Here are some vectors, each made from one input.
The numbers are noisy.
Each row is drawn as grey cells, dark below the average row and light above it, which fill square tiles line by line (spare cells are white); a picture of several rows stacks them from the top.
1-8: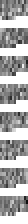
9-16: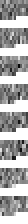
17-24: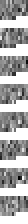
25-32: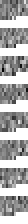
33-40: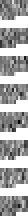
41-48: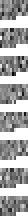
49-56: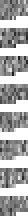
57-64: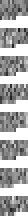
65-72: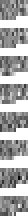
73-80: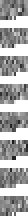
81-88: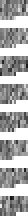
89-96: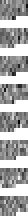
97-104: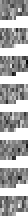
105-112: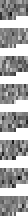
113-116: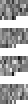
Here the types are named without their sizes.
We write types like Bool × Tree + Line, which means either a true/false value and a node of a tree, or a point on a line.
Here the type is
(Bool × Bool × Bool × Bool + Line) × Line.
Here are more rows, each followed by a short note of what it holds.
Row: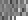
a point on each of two lines
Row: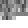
a point on a line and four true/false values
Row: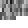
a point on each of two lines
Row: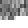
a point on a line and four true/false values
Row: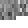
a point on each of two lines
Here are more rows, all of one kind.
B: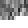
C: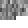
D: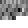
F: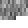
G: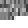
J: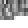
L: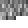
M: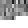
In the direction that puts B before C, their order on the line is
J, M, G, B, D, F, C, L.
